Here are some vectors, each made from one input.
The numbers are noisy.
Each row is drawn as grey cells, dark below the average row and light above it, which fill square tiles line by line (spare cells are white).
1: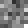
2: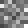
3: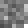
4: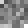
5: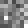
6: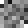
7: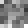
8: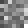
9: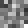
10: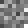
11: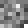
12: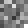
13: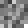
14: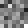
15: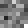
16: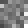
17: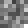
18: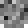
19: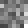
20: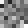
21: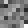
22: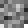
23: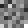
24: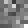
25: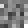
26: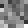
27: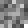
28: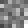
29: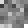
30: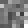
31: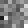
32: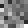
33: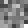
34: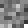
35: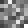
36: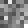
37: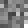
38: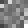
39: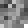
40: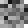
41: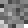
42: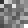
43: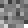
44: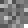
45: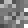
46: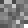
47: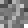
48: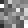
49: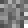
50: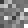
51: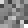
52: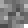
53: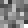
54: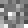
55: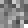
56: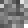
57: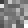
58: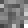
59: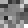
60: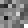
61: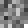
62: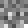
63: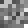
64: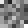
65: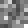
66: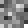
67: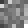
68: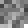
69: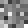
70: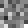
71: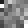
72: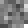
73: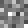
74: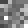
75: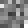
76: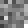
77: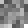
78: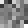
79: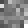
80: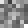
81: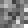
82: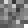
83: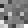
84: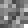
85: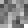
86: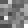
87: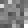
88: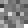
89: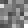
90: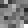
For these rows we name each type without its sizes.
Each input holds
a label and a true/false value.
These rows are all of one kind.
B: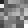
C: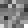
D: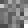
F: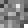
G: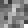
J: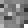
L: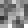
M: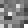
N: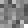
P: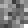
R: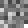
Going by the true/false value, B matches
D and P.
